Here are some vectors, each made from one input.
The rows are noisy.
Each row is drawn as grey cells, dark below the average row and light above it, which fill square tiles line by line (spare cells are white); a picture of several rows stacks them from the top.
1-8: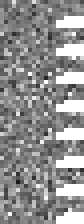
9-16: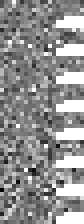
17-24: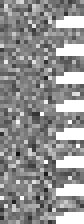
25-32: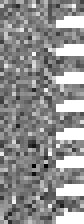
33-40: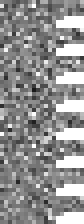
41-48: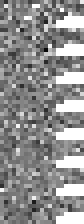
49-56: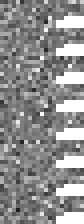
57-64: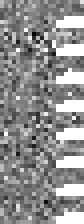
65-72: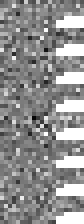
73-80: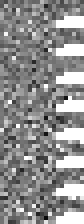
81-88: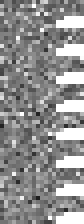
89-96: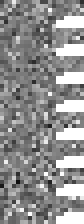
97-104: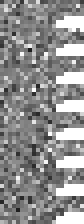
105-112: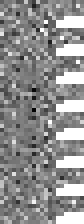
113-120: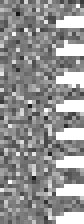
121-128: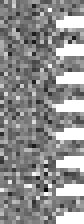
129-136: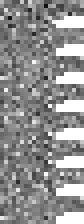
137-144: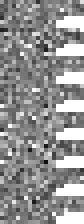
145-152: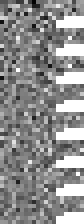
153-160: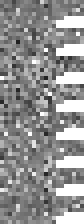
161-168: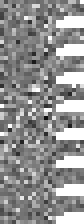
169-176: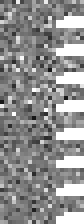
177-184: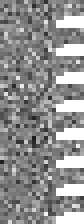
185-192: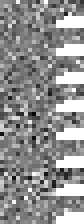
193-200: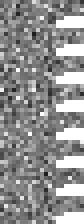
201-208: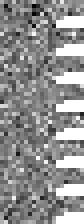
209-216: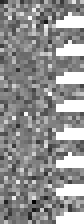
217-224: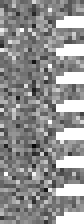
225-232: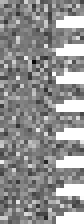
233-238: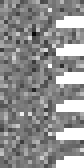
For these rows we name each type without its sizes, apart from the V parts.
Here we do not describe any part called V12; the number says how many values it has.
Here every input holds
either a point on a circle, or a true/false value and a value of V12.
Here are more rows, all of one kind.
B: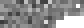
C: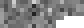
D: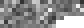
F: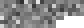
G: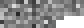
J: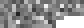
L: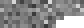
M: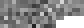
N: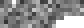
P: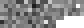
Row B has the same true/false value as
F, G, J and P.
